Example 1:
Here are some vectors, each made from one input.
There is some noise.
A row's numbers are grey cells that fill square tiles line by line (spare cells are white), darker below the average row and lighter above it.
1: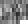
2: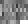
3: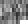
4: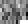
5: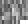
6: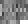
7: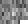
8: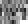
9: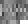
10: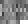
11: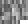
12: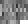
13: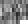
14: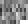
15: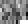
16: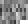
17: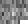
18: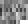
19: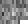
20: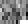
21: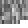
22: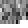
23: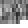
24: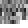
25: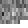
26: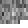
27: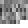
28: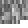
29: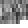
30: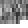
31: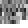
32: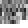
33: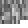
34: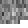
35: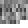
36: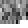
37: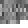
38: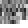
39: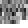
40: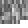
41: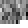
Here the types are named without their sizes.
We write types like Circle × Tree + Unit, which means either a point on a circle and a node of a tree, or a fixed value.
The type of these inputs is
Line.
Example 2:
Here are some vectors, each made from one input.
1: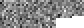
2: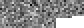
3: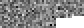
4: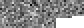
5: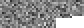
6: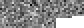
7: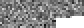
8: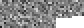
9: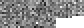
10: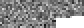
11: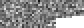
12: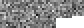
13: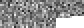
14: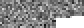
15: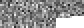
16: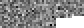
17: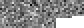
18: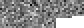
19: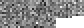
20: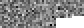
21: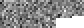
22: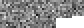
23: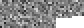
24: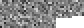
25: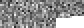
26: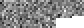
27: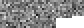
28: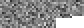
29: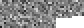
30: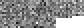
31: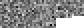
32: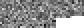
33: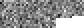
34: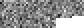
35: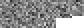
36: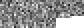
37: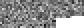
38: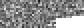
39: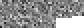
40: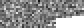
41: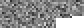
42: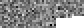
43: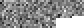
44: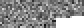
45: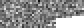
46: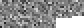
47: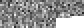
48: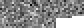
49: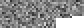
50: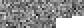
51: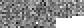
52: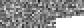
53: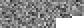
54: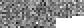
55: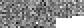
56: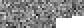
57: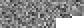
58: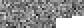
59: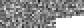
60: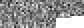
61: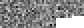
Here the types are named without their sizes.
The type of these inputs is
Label.
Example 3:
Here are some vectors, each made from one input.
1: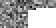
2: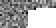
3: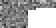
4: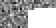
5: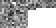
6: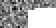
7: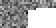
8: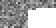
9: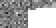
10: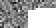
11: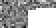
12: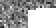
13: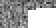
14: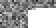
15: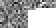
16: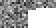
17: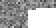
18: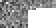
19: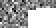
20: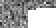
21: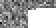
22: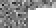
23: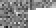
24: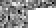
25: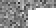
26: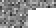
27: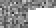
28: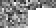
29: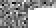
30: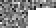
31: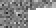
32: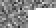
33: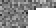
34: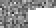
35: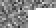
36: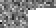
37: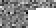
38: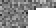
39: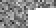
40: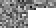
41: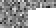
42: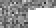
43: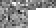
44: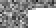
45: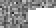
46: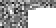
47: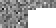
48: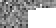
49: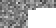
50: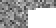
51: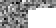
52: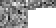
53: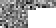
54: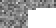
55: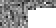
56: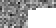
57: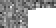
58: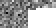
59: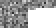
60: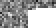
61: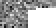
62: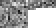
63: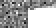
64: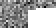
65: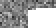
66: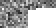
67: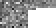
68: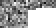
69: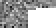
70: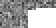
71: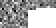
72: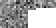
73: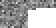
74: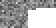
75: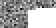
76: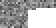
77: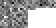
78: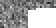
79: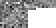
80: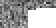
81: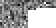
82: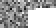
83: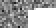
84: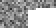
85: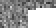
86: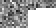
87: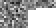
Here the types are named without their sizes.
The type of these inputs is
Label.
